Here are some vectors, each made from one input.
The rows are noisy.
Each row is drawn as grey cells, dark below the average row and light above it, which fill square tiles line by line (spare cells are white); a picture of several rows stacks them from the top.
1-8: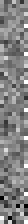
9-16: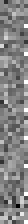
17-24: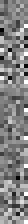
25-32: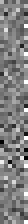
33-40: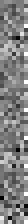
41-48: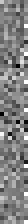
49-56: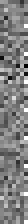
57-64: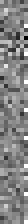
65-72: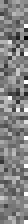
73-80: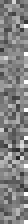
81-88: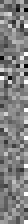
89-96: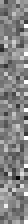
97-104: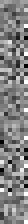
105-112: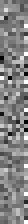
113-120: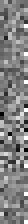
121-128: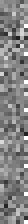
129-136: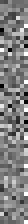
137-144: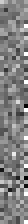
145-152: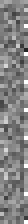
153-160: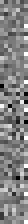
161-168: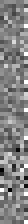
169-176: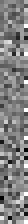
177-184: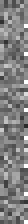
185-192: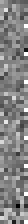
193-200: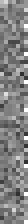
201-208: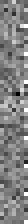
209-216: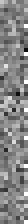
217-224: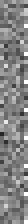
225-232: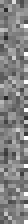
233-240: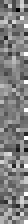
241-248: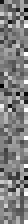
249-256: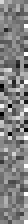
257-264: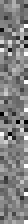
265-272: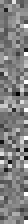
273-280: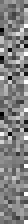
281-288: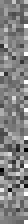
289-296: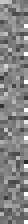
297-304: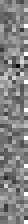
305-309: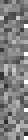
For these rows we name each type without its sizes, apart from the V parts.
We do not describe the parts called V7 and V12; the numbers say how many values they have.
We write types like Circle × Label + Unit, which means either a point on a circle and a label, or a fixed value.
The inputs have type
(Bool × Bool × Bool × Bool + V12) × V7 + Line.
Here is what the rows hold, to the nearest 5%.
About 20% of them hold a point on a line. The rest hold a value of V7, together with either four true/false values, or a value of V12.
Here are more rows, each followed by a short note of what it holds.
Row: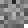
four true/false values and a value of V7
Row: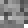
a value of V7 and a value of V12
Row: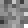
four true/false values and a value of V7
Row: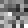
a point on a line
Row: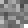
a value of V7 and a value of V12
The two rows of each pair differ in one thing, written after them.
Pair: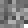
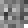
the value of V7
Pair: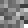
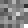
the value of V12
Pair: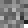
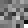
the value of V12
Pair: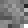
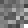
the value of V12
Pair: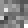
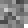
the value of V7
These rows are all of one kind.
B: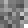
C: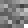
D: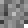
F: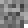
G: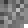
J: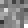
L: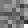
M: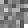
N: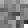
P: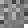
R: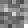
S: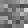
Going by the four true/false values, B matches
C, L and S.
